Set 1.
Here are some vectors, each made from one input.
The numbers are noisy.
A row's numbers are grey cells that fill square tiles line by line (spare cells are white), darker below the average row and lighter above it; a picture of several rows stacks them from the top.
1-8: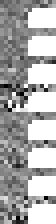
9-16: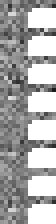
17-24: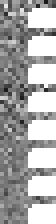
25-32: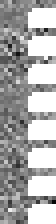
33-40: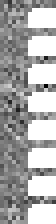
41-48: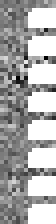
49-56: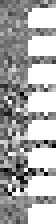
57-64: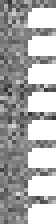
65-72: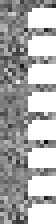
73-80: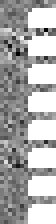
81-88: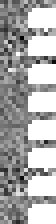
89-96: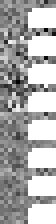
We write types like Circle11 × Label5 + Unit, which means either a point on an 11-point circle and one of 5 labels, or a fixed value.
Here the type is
Bool × Bool × Bool + Line6.
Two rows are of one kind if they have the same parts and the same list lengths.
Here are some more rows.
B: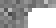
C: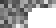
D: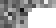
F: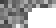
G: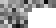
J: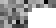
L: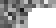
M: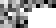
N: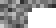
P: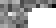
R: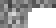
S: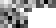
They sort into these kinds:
B, C, D, F, G, J, L, S
M, N, P, R

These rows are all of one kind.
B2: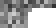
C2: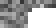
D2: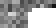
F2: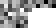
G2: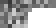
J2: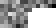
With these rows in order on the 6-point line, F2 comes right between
B2 and G2.
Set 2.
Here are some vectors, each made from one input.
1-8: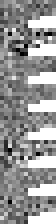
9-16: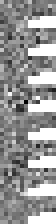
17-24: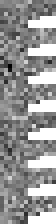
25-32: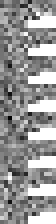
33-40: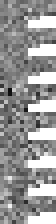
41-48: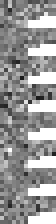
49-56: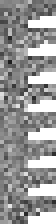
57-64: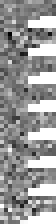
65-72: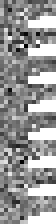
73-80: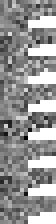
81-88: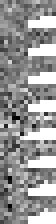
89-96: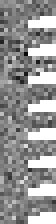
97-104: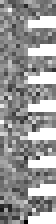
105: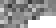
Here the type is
Circle6 + Line7.
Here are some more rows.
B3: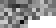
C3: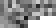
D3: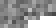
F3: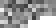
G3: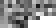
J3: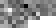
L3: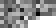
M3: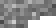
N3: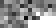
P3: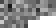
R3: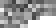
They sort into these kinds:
B3, F3, L3, N3, P3, R3
C3, D3, G3, J3, M3

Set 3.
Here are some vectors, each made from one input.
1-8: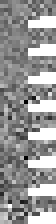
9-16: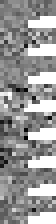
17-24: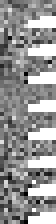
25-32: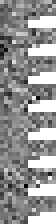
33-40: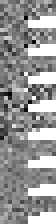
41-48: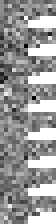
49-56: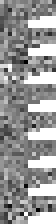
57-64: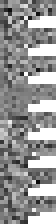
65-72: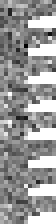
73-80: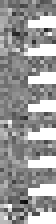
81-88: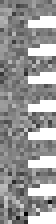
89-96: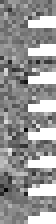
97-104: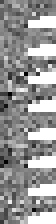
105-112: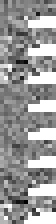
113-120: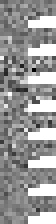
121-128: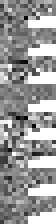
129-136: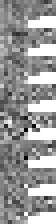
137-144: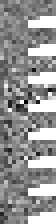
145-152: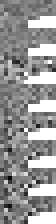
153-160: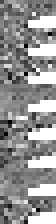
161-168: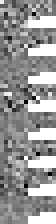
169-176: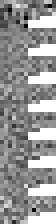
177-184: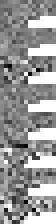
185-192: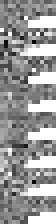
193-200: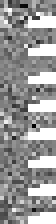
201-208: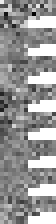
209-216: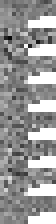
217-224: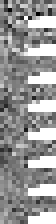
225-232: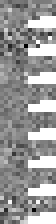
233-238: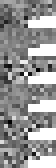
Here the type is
Label7 + Line11.
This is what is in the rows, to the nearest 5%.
About 30% of them hold one of 7 labels. The rest hold a point on an 11-point line.
